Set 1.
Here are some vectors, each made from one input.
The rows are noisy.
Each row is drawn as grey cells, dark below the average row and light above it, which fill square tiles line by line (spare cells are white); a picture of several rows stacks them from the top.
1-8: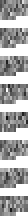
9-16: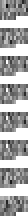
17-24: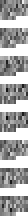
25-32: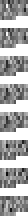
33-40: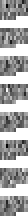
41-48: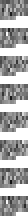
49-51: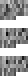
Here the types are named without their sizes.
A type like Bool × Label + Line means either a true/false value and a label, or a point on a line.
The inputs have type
Circle.
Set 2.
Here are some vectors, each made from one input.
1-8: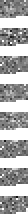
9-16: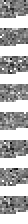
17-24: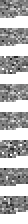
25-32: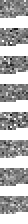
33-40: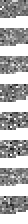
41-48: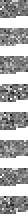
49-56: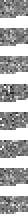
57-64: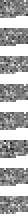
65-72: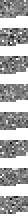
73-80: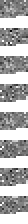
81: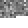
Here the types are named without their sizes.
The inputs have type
Bool × Bool × Bool.
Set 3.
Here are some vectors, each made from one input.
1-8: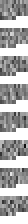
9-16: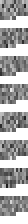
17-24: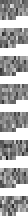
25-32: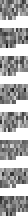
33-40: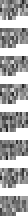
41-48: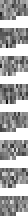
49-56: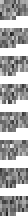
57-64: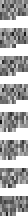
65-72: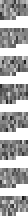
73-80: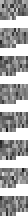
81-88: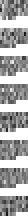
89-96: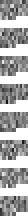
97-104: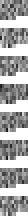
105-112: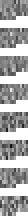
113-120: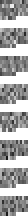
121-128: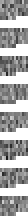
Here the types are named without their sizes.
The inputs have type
Line.
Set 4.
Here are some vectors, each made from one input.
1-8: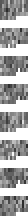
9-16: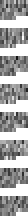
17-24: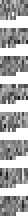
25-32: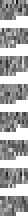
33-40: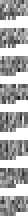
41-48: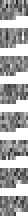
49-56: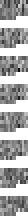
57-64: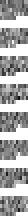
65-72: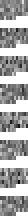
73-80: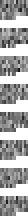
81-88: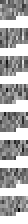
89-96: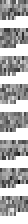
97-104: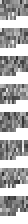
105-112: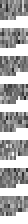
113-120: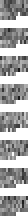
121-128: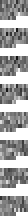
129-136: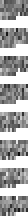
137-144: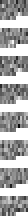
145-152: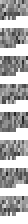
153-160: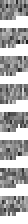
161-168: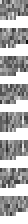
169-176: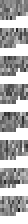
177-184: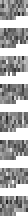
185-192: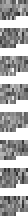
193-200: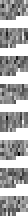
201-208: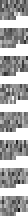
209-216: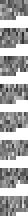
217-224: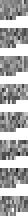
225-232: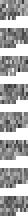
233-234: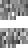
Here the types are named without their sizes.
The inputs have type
Line.
